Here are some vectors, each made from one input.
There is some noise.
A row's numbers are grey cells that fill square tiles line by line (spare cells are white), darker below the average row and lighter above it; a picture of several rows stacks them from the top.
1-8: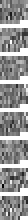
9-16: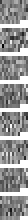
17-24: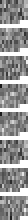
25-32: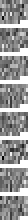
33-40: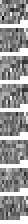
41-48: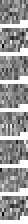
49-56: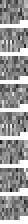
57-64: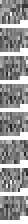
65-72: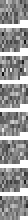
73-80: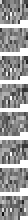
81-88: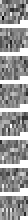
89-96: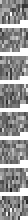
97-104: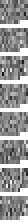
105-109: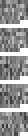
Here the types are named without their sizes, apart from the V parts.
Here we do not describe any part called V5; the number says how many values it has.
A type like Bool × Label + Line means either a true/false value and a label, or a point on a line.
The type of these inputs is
List(Line) × V5.
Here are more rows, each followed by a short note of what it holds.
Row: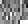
a value of V5, together with the empty list
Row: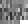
a value of V5, together with a list of three items
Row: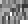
a value of V5, together with the empty list
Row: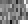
a value of V5, together with a list of one item
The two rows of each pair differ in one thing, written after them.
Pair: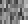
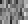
the place on the line in item 1 of the list
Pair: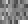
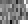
the value of V5
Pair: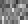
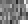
the value of V5
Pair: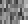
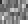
the value of V5
